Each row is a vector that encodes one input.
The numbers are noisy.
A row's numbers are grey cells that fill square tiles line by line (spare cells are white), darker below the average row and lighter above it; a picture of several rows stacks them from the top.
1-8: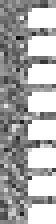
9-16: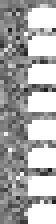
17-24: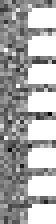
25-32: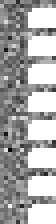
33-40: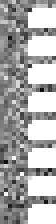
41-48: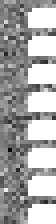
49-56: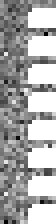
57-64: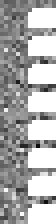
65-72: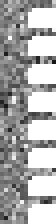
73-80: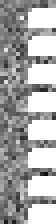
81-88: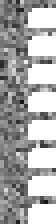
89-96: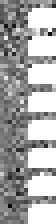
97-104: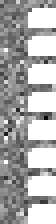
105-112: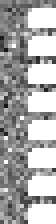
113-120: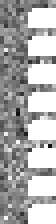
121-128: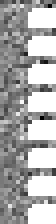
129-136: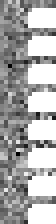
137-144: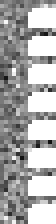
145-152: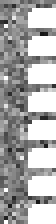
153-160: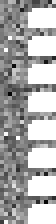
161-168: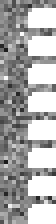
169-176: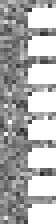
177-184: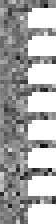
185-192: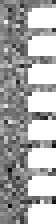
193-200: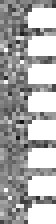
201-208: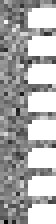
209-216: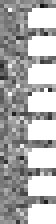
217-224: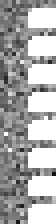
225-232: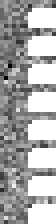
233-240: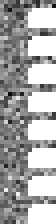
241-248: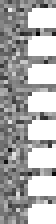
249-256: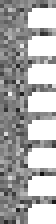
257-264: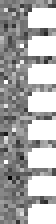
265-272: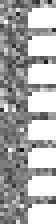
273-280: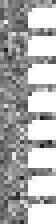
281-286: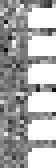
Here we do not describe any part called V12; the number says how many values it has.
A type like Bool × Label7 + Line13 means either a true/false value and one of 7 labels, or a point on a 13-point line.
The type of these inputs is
(Bool × Bool × Bool + Unit) × V12 + Label9 × Label9.
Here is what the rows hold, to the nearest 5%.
About 20% of them hold two labels (each one of 9). The rest hold a value of V12, together with either a fixed value, or three true/false values.
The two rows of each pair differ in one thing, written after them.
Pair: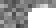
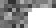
the value of V12
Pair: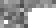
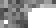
one of the three true/false values
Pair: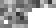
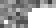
one of the three true/false values
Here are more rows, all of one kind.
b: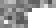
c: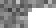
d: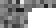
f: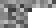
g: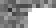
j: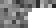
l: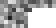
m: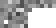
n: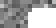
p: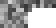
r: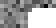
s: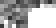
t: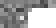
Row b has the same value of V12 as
l and s.
